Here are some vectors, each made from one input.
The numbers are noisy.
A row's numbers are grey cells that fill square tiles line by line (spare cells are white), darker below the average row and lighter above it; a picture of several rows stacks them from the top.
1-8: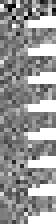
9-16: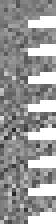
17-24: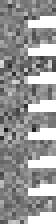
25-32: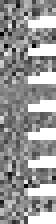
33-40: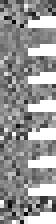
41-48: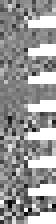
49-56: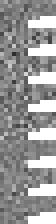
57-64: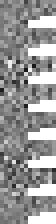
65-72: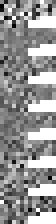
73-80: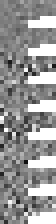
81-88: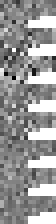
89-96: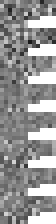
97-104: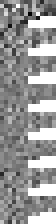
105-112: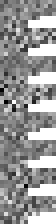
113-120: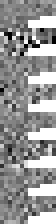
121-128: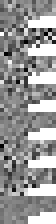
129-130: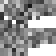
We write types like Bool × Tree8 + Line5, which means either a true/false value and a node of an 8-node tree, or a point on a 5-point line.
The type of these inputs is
Bool × Label12 + Unit.
